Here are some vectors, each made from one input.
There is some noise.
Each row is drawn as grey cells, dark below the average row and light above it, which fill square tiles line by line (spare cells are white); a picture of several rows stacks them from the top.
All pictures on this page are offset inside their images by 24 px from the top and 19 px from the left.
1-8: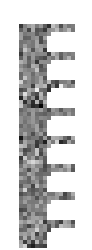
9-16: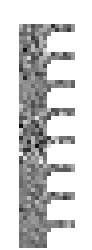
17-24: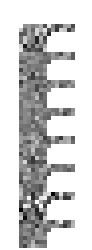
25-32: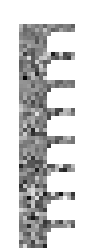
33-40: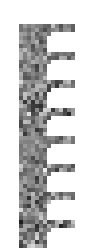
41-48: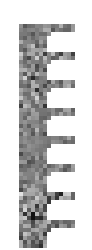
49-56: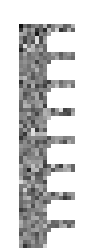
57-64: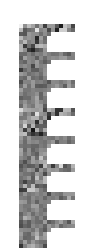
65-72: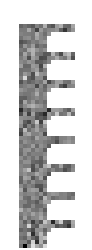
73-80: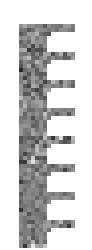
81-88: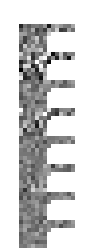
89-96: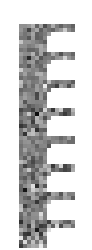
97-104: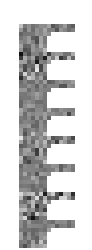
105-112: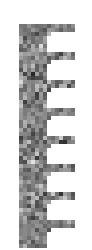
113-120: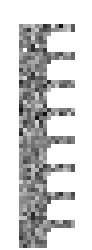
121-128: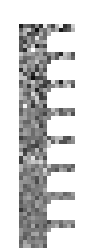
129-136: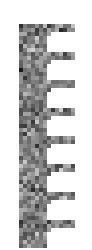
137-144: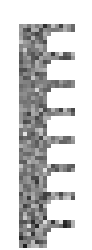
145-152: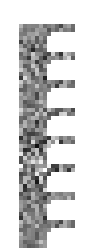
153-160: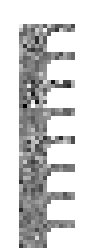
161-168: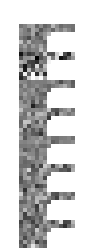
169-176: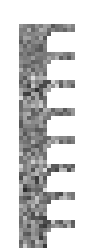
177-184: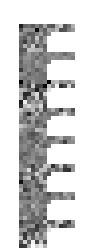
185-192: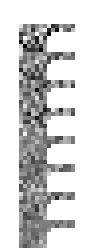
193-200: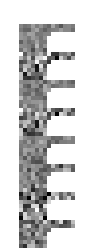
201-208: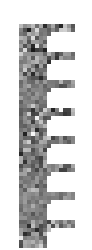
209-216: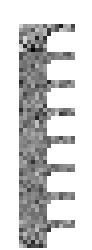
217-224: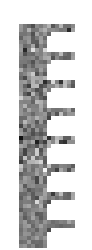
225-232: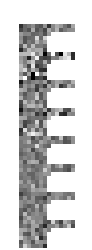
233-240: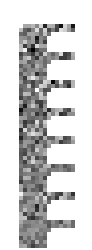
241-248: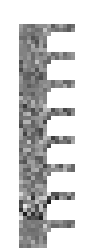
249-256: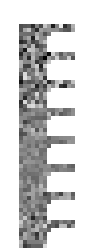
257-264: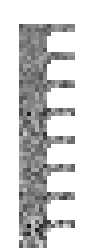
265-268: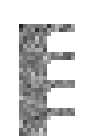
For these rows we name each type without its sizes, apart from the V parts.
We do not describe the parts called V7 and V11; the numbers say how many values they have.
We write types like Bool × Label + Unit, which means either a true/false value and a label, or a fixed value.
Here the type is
(Bool × Bool × Bool + V11) × V7 + Tree.
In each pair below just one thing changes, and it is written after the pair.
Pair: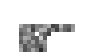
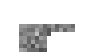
the value of V11
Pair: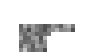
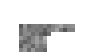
the value of V11
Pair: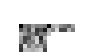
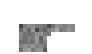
the value of V11
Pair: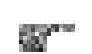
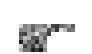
the value of V11
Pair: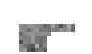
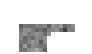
the value of V7
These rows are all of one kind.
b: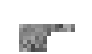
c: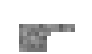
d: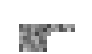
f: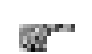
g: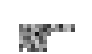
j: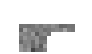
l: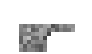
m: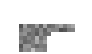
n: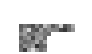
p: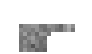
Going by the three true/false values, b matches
d, l and p.
